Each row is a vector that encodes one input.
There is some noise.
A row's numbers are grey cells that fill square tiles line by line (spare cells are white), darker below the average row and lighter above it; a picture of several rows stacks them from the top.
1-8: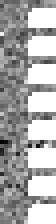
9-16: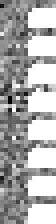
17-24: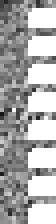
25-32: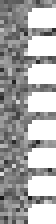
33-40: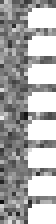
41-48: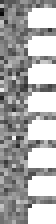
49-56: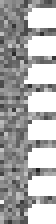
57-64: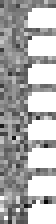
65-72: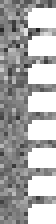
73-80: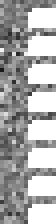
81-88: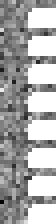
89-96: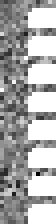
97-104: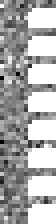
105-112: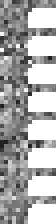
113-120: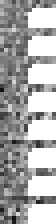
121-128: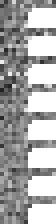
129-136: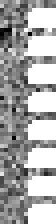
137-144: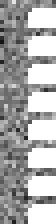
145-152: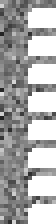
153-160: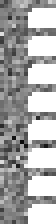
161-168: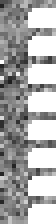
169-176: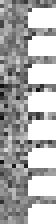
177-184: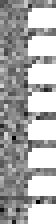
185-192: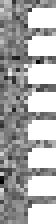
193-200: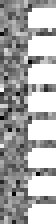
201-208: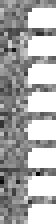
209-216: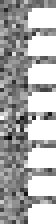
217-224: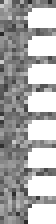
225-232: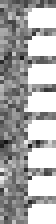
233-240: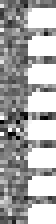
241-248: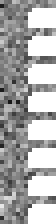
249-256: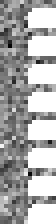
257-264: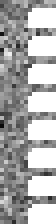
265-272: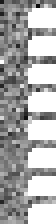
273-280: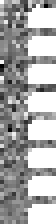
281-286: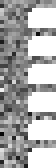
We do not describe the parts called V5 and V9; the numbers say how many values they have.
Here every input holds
either a point on a 6-point line, a true/false value and a value of V5, or a point on a 7-point line and a value of V9.
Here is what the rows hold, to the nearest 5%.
About 40% of them hold a point on a 6-point line, a true/false value and a value of V5. The rest hold a point on a 7-point line and a value of V9.
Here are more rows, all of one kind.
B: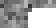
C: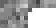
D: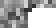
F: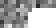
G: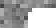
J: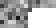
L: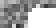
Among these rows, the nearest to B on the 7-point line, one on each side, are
C and D.
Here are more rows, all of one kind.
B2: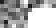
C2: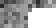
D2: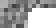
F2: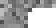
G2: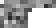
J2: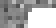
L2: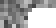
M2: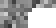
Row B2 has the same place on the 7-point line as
D2 and J2.
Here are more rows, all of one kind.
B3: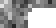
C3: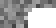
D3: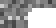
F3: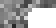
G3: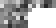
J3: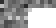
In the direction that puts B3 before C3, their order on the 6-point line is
J3, B3, F3, G3, C3, D3.
